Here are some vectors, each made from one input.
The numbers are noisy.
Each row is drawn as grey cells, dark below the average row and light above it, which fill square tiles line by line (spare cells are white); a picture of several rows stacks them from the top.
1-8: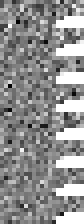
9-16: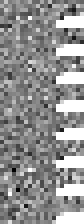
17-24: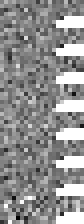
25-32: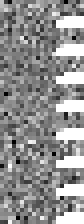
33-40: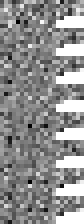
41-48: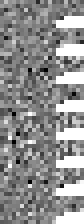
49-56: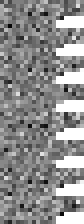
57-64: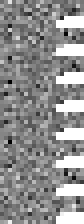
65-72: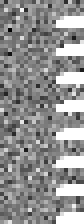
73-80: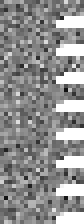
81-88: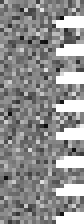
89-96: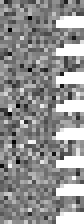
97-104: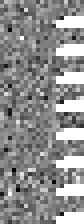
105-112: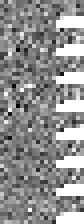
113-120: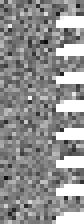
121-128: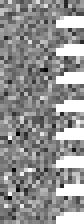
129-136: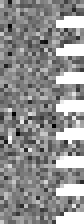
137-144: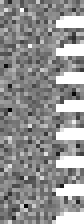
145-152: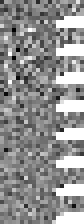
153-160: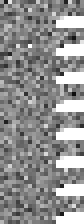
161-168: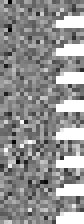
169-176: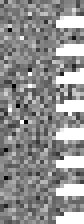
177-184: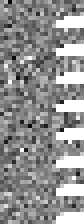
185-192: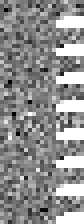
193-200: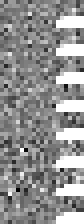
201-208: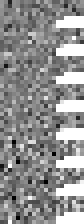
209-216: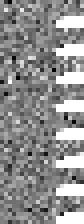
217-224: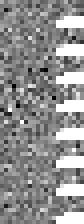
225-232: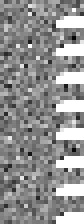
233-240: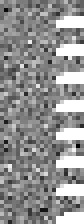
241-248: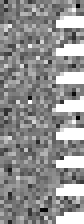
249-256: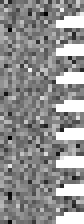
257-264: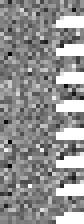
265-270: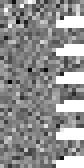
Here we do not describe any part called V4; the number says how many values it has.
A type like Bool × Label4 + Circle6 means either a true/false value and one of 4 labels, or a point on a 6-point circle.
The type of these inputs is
(Bool × Bool × Bool + Unit) × Line10 + V4.
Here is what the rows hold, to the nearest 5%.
About 90% of them hold a point on a 10-point line, together with either a fixed value, or three true/false values. The rest hold a value of V4.
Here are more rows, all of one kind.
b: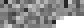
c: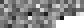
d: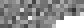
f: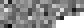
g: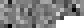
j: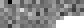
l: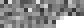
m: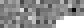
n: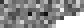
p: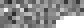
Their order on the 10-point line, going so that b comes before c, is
b, p, l, m, j, d, g, f, c, n.
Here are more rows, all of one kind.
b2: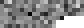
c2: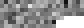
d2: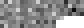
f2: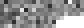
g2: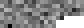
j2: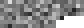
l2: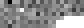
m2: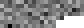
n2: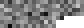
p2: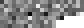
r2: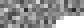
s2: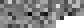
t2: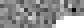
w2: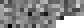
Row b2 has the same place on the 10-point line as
n2, p2, s2 and w2.
